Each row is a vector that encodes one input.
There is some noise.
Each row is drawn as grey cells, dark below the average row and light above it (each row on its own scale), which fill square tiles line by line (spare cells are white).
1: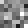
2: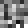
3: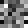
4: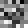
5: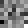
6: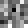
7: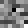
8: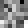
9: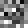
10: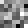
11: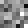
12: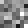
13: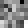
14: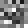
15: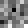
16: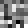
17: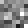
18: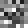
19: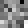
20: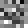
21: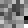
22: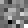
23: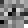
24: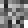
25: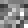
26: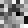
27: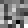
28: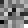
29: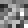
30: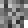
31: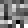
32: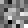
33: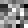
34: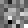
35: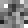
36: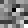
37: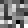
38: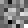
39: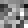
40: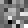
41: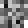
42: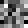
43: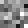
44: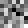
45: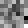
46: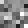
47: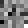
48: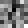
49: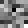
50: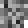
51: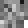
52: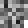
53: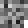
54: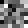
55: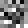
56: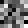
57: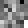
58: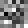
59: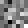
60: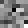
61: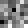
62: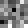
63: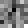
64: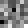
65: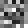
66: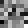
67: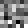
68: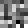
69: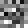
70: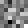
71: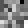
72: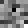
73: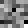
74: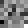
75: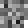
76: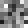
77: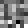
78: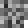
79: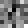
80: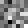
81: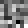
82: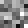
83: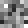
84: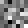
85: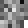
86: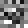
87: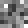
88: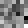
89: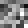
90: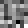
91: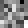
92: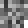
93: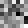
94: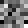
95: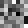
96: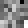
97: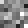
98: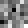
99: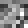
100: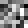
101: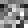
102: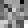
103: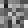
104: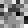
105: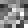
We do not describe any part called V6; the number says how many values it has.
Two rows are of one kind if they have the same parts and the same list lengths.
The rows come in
2 kinds.
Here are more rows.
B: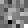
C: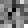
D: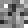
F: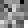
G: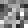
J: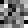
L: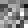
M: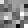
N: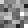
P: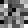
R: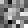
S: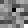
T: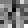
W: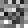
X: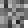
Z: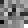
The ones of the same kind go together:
B, F, G, L, M, N, R, W, X
C, D, J, P, S, T, Z

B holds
a point on a 7-point line.
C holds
a true/false value and a value of V6.
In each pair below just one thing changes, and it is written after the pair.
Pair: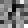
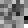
the true/false value
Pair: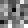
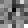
the value of V6
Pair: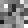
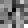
the value of V6
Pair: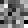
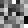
the true/false value
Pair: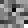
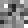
the value of V6
